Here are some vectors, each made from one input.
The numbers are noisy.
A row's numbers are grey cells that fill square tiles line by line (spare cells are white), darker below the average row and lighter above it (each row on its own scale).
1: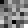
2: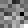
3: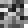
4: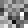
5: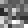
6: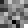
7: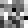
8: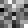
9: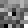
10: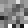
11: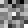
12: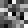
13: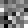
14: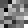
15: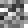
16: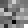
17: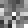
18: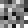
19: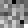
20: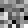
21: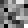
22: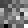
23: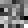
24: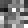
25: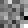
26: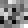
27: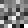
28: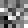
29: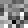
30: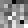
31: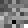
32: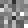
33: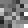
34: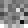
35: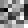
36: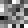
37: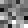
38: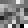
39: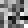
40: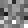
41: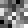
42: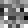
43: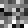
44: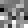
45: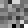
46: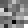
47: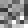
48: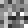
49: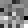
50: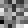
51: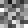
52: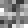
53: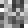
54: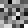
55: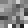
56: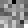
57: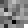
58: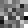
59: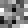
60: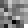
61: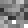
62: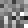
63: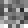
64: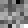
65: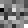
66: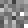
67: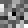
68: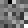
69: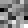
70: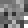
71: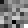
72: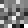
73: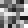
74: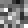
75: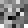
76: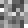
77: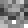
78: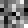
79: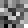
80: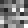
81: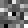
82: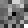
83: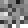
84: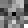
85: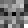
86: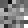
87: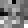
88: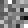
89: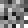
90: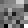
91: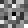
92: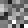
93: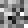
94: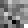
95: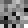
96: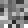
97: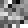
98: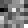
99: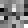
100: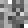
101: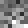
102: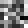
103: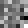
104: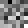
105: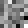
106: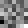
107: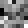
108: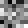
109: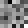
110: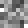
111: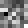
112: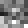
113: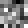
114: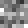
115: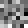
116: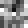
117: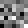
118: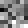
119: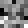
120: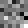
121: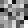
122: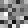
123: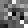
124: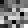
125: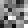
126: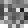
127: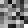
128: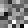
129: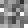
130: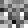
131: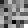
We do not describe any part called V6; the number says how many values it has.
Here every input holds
three true/false values, together with either a point on a 7-point line, or a value of V6.
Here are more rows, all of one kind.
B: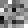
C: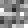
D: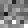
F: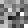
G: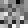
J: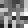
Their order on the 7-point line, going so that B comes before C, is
B, G, C, J, F, D.
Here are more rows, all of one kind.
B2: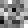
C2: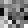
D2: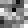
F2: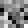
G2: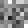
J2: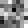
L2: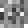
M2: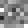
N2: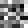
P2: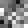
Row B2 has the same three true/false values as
D2, G2, J2 and N2.
